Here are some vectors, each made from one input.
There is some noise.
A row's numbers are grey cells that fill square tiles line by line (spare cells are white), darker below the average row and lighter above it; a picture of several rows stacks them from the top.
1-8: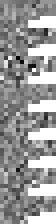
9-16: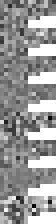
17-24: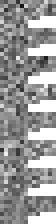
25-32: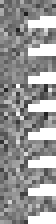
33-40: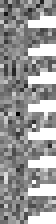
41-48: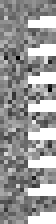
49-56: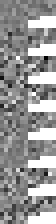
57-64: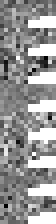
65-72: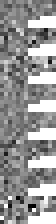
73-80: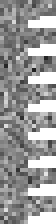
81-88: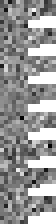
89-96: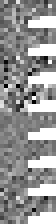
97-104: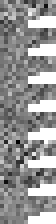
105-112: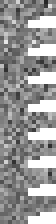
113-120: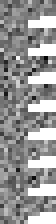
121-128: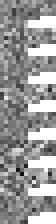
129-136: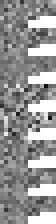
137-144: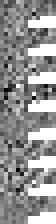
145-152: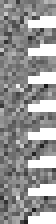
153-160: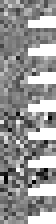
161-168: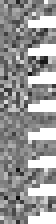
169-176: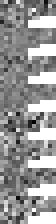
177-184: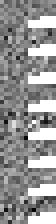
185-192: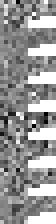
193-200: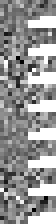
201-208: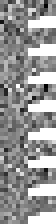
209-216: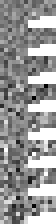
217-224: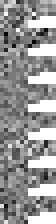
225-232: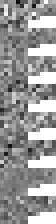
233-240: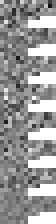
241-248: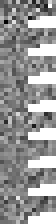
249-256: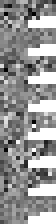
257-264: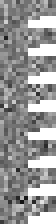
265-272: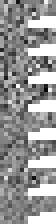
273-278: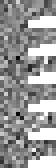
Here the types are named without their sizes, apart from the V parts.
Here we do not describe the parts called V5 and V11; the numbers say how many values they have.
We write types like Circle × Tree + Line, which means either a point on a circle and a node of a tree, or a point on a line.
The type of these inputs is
(Bool × Bool × Bool × Bool + V11) × V5 + List(Line).
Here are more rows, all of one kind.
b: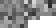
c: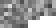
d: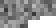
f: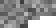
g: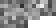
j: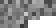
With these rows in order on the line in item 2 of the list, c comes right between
f and g.
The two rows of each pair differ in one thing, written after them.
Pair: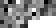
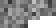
the place on the line in item 2 of the list
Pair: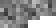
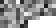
the place on the line in item 1 of the list
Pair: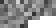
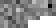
the place on the line in item 2 of the list
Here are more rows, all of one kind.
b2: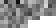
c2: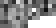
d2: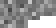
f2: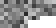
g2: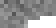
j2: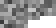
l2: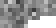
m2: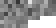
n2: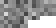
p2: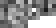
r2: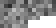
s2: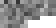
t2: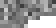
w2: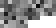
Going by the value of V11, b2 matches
g2, j2 and s2.
